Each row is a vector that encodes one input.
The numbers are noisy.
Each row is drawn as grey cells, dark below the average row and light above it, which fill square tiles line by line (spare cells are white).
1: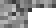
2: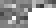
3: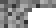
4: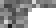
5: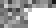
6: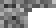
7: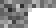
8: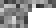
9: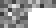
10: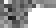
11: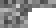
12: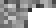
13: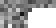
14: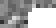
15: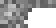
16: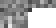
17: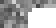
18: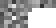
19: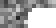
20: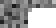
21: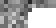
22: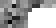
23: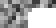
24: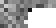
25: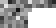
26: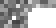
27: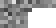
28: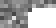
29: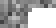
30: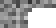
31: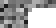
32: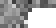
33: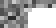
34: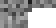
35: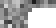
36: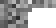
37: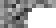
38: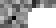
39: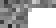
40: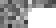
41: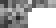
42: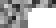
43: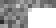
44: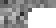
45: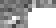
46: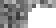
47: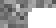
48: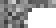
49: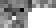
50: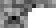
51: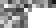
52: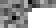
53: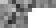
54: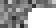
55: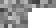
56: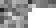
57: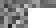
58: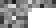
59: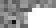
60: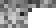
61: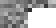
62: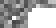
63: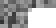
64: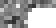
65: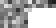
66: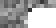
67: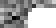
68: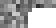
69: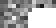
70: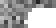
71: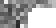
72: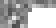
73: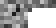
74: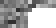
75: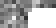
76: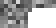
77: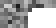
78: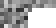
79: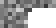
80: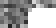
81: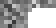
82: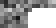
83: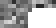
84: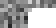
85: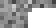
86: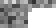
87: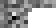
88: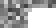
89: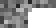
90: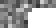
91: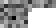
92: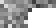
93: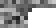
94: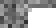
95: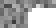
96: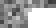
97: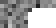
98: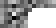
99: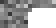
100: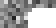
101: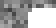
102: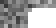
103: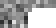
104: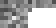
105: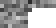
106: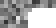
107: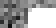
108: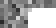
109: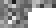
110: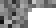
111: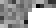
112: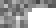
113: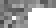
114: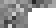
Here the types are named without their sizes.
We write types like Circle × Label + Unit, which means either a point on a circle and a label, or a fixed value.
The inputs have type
(Bool × Bool × Bool × Bool + Unit) × Line × Line × Line.
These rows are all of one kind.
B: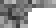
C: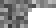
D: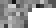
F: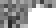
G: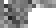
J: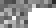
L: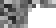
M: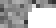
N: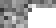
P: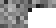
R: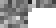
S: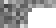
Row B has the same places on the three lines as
C, G, L and S.
